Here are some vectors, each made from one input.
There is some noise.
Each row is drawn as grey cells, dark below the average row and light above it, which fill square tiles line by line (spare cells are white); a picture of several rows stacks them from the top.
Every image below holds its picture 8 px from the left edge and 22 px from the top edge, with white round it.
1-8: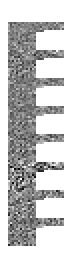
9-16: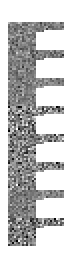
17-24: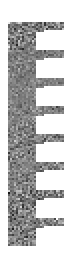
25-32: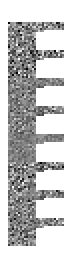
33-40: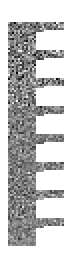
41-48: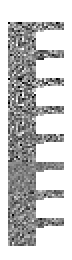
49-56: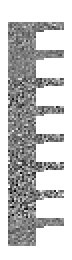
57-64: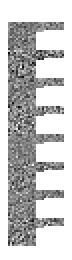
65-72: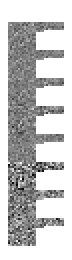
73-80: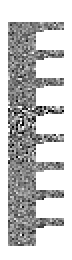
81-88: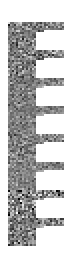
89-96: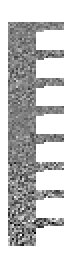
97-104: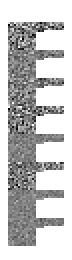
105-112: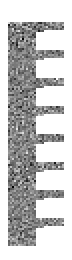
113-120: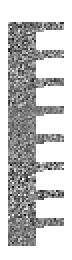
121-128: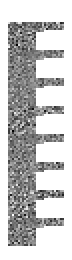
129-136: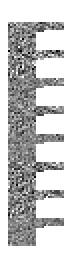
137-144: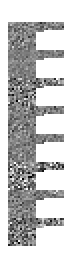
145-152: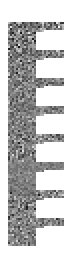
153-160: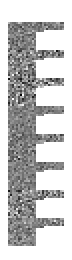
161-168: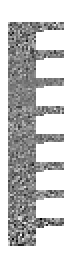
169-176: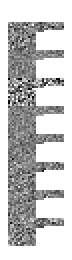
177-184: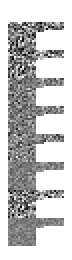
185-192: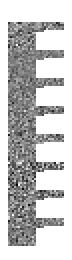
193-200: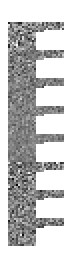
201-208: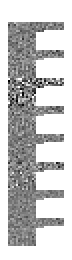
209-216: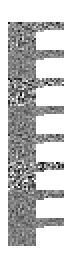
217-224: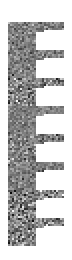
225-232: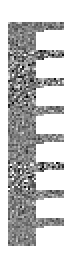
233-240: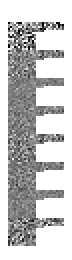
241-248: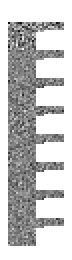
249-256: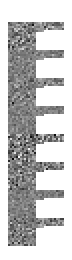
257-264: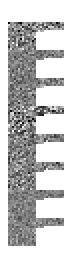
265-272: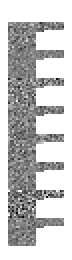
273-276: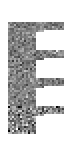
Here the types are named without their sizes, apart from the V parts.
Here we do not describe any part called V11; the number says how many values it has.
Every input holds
either a label, or a point on a line, or a true/false value and a value of V11.
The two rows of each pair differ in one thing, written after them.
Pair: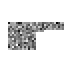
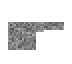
the true/false value
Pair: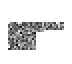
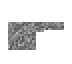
the value of V11
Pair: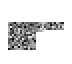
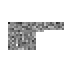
the true/false value
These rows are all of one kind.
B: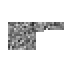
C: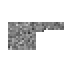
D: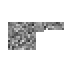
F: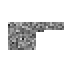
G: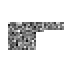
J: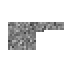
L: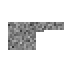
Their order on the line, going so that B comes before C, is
B, C, J, L, F, D, G.
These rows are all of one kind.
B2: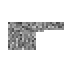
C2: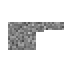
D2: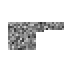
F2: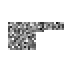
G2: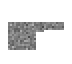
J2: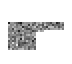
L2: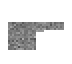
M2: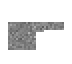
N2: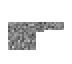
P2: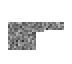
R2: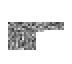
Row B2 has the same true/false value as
D2 and R2.
